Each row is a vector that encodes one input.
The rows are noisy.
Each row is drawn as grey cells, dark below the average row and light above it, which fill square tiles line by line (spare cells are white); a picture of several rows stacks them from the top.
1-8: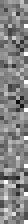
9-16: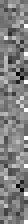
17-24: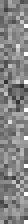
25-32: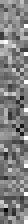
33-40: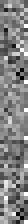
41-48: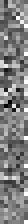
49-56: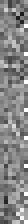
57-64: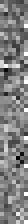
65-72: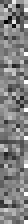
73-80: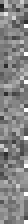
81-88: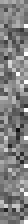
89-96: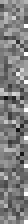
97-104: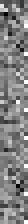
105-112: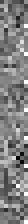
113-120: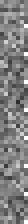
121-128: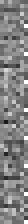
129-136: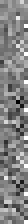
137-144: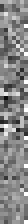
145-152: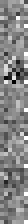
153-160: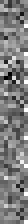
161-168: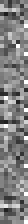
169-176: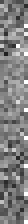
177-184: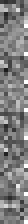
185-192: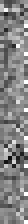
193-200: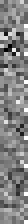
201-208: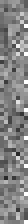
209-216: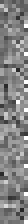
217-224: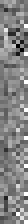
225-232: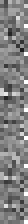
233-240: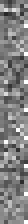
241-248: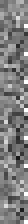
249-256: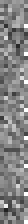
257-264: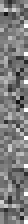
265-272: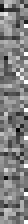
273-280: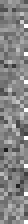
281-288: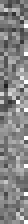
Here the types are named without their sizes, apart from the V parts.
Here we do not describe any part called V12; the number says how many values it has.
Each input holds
a list of items, each a true/false value and a value of V12.
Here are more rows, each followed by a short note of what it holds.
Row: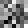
the empty list
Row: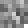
a list of two items
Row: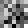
the empty list
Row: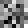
the empty list
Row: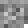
a list of two items
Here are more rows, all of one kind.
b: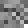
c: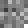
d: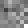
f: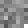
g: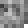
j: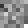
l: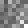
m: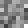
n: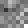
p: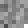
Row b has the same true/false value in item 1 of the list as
c, d, l and n.
